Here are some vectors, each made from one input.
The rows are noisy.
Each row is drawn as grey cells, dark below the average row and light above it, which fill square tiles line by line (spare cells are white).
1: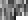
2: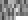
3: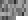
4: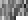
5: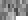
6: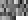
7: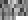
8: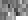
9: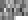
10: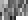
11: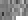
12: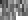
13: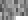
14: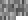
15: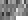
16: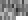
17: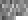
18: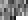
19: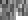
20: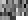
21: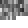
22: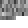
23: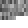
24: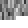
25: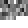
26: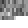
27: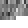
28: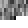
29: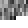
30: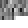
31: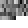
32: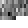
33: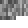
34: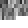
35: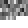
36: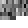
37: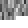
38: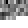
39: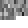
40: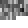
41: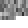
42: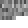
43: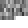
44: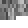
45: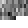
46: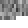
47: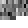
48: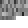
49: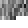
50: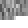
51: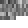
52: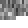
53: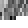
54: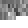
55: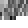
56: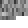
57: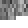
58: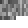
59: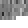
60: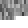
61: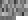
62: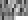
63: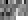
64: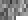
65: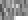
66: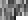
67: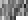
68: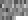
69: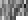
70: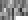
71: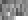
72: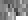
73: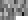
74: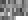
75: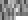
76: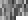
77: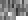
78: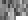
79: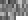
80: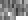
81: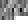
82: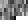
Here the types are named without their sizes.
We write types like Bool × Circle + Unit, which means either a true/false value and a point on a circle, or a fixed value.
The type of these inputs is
(Bool × Bool × Bool + Unit) × Line.
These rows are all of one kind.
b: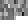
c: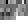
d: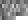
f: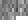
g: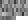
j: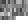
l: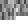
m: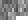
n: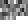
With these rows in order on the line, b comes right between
f and l.
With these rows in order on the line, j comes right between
d and m.
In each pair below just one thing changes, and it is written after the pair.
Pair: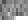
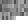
one of the three true/false values
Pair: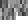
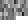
the place on the line
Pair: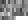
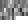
the place on the line
